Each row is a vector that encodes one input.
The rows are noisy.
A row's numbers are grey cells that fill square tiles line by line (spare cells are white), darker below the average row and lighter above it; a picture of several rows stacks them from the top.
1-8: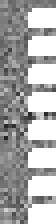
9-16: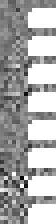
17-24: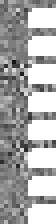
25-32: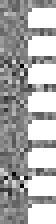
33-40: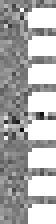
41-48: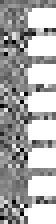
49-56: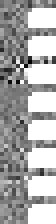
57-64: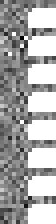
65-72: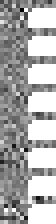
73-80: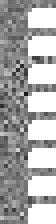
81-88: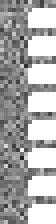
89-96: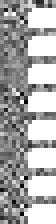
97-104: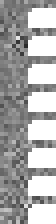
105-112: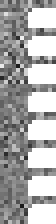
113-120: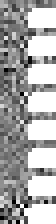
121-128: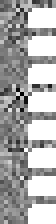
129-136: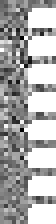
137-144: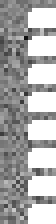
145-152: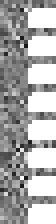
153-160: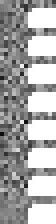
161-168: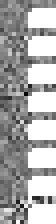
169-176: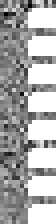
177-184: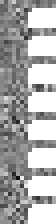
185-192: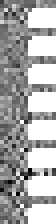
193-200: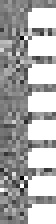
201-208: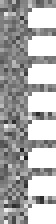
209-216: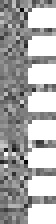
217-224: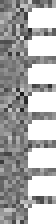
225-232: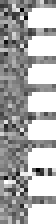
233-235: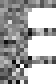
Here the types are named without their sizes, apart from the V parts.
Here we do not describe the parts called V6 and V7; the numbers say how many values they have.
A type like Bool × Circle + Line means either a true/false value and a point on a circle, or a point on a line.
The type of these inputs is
Line × (Line + Tree) × V6 × V7.
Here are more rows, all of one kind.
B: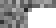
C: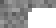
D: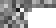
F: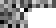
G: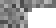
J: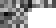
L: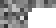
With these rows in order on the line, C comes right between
D and G.
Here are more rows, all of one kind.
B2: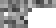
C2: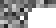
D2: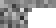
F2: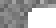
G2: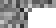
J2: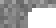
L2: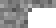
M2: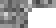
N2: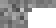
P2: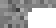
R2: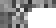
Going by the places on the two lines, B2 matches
C2 and R2.
